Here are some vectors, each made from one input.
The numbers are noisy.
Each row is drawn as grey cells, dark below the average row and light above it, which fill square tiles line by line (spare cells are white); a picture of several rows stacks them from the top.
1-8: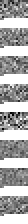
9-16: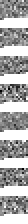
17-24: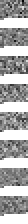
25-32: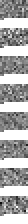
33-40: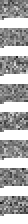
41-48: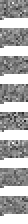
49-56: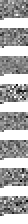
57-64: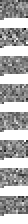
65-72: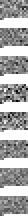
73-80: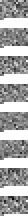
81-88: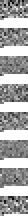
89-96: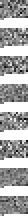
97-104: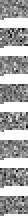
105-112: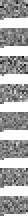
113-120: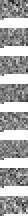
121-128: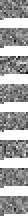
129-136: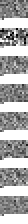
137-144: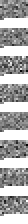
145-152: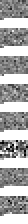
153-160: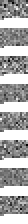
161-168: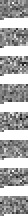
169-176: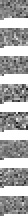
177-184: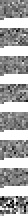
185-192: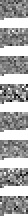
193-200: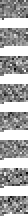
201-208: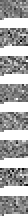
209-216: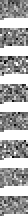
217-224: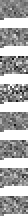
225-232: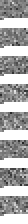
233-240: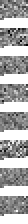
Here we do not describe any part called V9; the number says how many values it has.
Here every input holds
a list of up to two items, each a true/false value and a value of V9.
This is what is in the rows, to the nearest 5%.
All of them are lists of up to two items, each a true/false value and a value of V9: a few are empty, 30% hold one and 70% two.
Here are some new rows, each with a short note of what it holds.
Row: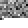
a list of two items
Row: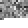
a list of one item
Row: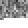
a list of one item
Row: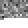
a list of one item
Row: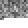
a list of one item
